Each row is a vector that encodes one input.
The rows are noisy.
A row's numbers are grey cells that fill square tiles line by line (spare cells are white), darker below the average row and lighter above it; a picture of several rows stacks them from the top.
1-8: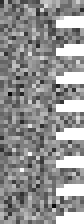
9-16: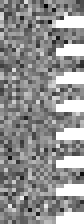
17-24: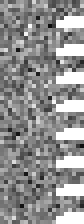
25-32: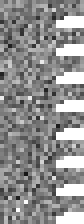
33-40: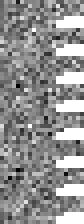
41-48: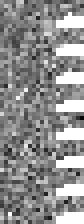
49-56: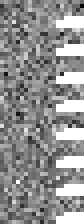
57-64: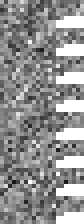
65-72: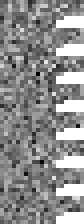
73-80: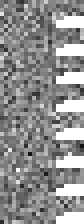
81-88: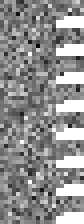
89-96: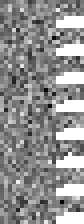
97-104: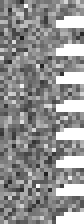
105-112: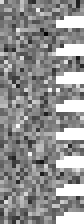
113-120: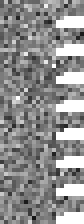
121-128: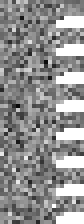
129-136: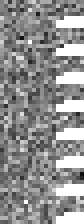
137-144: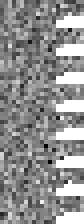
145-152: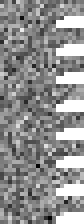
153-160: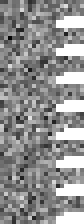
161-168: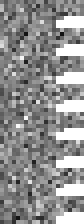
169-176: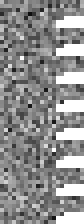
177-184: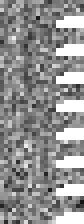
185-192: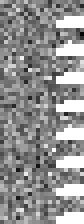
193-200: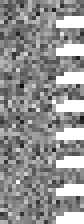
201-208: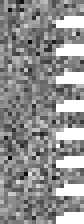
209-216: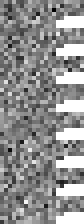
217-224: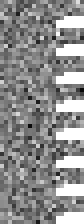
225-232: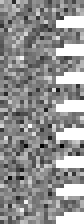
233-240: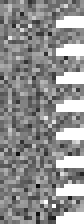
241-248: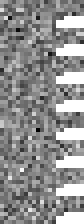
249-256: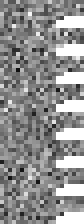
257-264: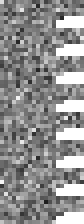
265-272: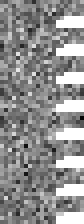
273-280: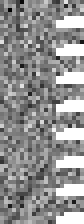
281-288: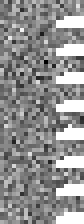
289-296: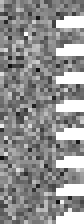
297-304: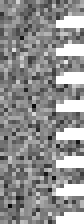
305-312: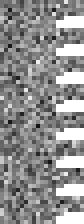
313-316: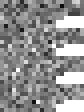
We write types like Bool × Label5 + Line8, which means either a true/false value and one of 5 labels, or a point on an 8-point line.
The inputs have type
(Bool × Bool × Bool + Tree16) × Label11.
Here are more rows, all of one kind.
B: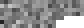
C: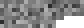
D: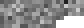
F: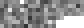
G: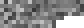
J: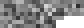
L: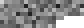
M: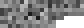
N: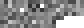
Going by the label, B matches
C and M.
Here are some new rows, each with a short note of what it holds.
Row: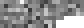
one of 11 labels and a node of a 16-node tree
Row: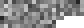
one of 11 labels and a node of a 16-node tree
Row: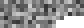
one of 11 labels and three true/false values
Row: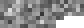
one of 11 labels and a node of a 16-node tree
